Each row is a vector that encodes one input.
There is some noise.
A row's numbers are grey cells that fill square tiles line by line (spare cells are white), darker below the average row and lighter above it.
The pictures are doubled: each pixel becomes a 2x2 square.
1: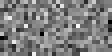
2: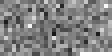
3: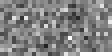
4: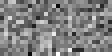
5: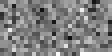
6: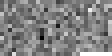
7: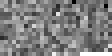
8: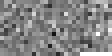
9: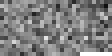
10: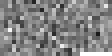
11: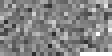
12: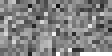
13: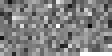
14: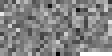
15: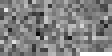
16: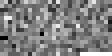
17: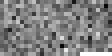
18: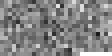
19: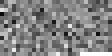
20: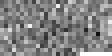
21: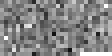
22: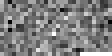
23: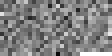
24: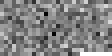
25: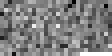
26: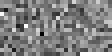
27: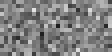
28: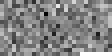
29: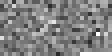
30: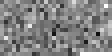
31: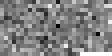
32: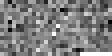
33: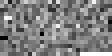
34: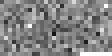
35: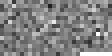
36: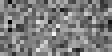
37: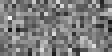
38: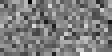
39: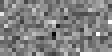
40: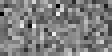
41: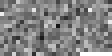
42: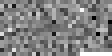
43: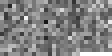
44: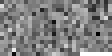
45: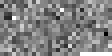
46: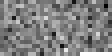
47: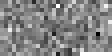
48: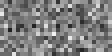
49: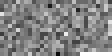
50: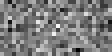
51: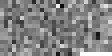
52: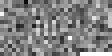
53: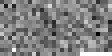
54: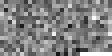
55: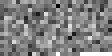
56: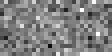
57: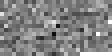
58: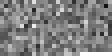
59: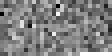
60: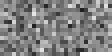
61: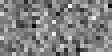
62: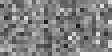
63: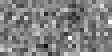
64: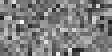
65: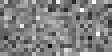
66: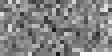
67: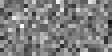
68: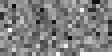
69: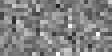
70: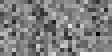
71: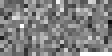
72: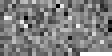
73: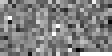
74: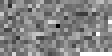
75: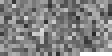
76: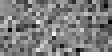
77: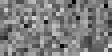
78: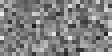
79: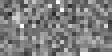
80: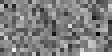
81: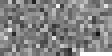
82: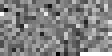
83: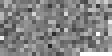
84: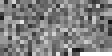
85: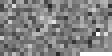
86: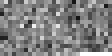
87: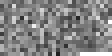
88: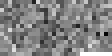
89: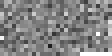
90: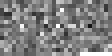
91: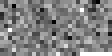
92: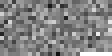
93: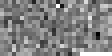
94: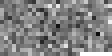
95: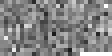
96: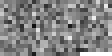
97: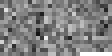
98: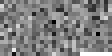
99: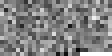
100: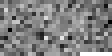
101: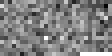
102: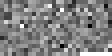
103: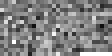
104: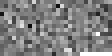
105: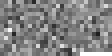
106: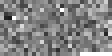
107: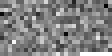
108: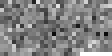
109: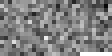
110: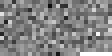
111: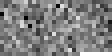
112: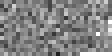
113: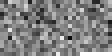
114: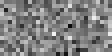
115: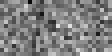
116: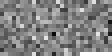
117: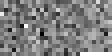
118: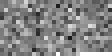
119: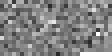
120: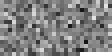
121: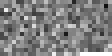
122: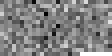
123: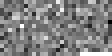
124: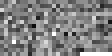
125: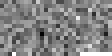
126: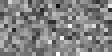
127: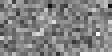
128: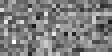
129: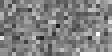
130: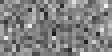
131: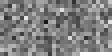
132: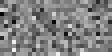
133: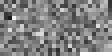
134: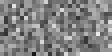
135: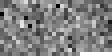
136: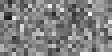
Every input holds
a node of an 8-node tree, together with either a point on an 11-point circle, or a node of a 13-node tree.
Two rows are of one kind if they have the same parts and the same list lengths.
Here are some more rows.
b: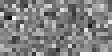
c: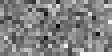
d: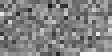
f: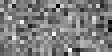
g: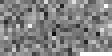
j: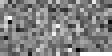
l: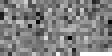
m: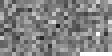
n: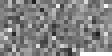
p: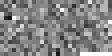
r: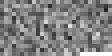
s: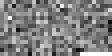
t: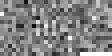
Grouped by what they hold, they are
b, c, d, g, m, n, p, t
f, j, l, r, s

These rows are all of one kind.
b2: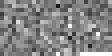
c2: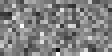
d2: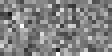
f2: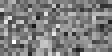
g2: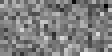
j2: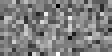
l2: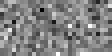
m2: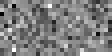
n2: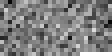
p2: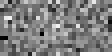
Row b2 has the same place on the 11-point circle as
c2, d2, j2 and l2.
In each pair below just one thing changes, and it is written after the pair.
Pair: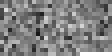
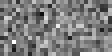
the node of the tree
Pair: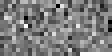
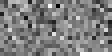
the node of the tree
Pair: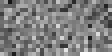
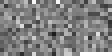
the place on the 11-point circle
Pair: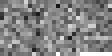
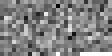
the node of the tree
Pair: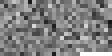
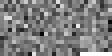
the node of the tree
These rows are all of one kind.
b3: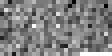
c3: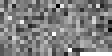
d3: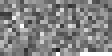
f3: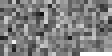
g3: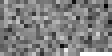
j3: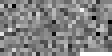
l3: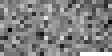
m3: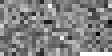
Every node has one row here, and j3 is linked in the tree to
m3.
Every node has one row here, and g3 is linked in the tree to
b3 and l3.
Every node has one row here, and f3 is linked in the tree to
c3 and l3.
